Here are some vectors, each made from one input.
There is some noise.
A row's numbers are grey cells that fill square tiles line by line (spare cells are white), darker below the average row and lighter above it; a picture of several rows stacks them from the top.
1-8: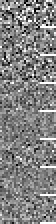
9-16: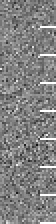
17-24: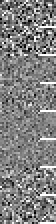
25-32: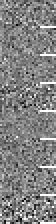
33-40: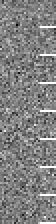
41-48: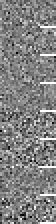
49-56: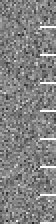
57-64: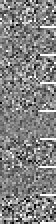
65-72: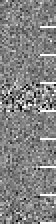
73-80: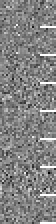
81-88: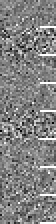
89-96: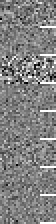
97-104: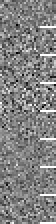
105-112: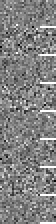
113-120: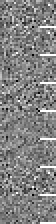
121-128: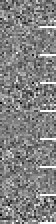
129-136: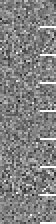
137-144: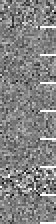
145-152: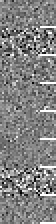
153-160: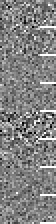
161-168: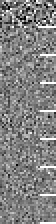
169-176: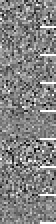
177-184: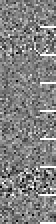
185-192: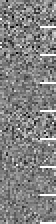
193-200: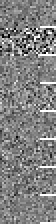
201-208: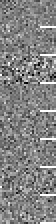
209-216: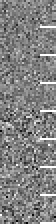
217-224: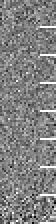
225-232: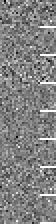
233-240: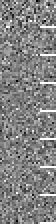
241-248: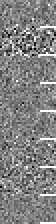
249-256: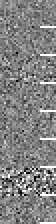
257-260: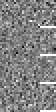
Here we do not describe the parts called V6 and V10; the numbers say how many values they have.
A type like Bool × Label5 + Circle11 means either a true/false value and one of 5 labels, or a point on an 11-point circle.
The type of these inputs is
Bool × V10 + (Circle5 + Tree9) × V6.
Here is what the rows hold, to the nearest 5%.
About 35% of them hold a true/false value and a value of V10. The rest hold a value of V6, together with either a point on a 5-point circle, or a node of a 9-node tree.
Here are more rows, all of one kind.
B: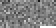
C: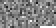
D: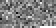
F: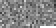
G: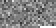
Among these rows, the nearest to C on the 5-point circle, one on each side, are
B and D.
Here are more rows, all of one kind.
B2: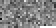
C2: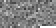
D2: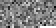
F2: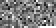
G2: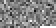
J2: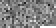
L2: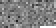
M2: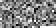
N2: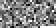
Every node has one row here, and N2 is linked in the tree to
C2 and M2.
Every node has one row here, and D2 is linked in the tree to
F2.
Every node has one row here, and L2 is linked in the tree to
C2.
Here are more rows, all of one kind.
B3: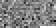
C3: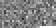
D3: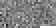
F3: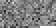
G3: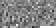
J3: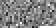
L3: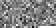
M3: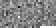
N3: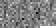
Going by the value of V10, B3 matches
G3, J3 and M3.
